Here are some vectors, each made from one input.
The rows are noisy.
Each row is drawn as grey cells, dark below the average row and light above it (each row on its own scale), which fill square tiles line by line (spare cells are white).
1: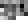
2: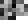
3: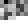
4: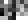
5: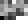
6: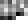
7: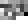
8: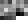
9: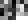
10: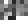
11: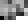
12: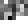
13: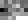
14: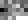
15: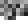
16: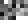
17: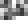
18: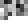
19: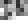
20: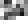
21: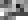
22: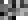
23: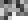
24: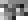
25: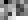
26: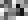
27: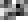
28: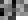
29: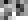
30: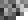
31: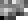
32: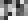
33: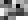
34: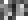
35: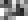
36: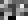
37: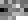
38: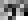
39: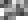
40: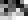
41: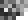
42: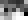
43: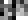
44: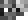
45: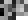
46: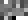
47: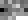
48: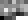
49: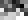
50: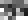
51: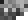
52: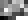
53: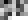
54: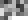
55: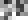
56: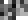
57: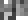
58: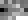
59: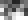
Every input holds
a list of up to two points on a 4-point line.
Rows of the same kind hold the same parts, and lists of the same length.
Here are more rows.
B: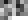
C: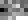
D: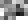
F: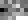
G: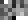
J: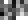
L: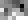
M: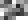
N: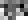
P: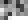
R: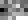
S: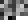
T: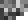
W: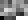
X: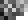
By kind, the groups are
B, D, M, P, T, W, X
C, F, R
G, J, L, N, S

